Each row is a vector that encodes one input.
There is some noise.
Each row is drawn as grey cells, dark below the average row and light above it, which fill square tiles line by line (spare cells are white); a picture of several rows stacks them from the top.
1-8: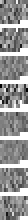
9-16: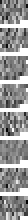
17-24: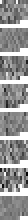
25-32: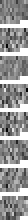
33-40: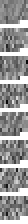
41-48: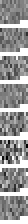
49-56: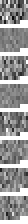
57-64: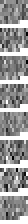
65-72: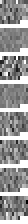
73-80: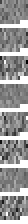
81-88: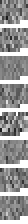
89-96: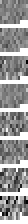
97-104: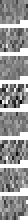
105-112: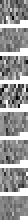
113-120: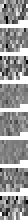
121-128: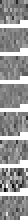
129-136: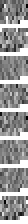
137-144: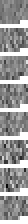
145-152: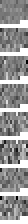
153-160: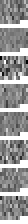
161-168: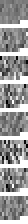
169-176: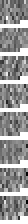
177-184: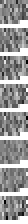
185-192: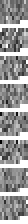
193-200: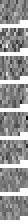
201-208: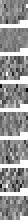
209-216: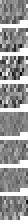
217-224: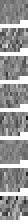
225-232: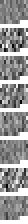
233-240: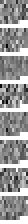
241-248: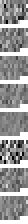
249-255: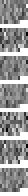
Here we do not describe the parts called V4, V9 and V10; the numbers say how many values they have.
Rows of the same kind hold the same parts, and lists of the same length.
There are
2 kinds of row.
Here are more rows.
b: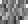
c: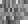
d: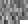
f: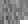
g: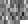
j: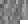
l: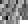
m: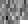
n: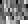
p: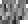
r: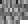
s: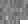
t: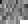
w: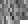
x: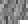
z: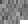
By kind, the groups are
b, c, d, l, m, s, w, x
f, g, j, n, p, r, t, z

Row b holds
two labels (each one of 6), a point on a 5-point line, a point on an 8-point line, a value of V4 and a value of V9.
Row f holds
three labels (each one of 6) and a value of V10.
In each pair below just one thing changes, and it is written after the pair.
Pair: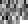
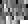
one of the two labels
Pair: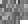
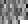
the place on the 5-point line
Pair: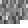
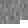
the value of V9
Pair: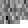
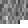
one of the two labels
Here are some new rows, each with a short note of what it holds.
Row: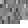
three labels (each one of 6) and a value of V10
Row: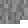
three labels (each one of 6) and a value of V10
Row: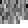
three labels (each one of 6) and a value of V10
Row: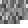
two labels (each one of 6), a point on a 5-point line, a point on an 8-point line, a value of V4 and a value of V9
